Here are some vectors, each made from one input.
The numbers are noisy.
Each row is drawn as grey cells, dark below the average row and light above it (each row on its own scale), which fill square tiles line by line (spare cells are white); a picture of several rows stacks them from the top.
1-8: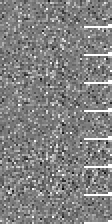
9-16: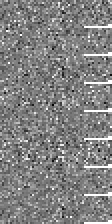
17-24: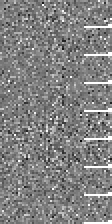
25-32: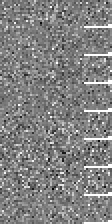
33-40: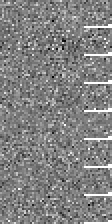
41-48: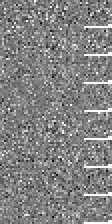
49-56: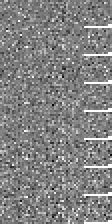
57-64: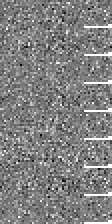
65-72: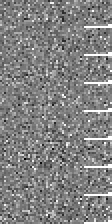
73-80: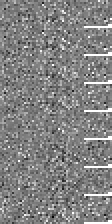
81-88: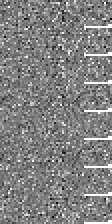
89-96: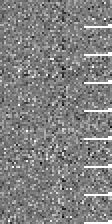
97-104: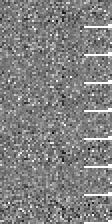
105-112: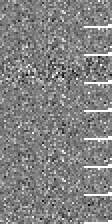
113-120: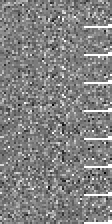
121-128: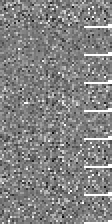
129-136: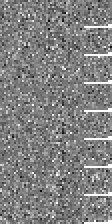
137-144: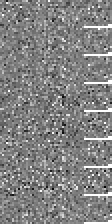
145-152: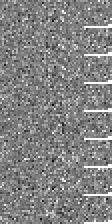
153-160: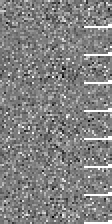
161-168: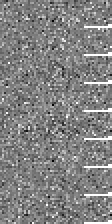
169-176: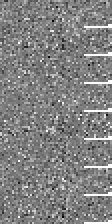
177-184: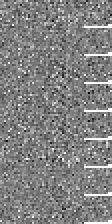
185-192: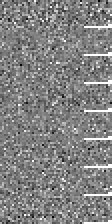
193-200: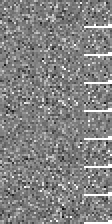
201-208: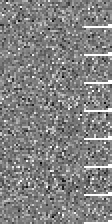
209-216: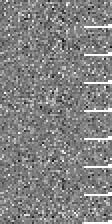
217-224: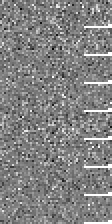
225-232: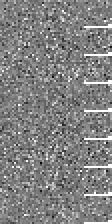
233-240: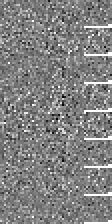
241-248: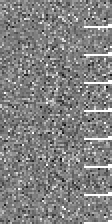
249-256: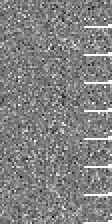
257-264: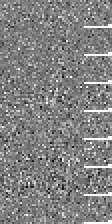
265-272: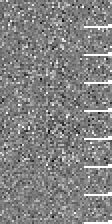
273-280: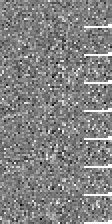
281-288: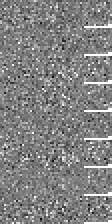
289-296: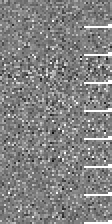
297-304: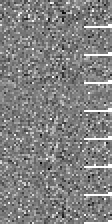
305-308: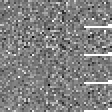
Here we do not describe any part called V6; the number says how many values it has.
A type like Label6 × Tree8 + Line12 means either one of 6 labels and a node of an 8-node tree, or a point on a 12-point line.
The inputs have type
Bool × (Line4 + Tree12) + (Tree9 + Unit) × V6.
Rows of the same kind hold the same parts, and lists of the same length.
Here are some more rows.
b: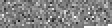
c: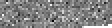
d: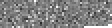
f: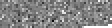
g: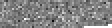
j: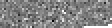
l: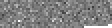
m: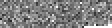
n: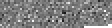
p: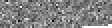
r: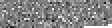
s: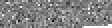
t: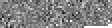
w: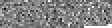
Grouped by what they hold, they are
b, c, g, p, r, s, w
d, m
f, j
l, n, t

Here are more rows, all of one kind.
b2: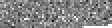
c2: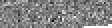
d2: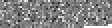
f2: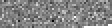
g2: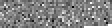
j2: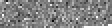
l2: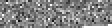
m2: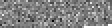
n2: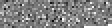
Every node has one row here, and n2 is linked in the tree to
g2.
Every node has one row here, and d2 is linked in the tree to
m2.
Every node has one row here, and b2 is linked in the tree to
f2, g2, j2 and m2.
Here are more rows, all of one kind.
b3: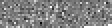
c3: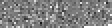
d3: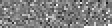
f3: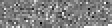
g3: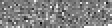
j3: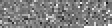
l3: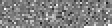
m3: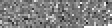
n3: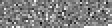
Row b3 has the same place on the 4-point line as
c3 and g3.
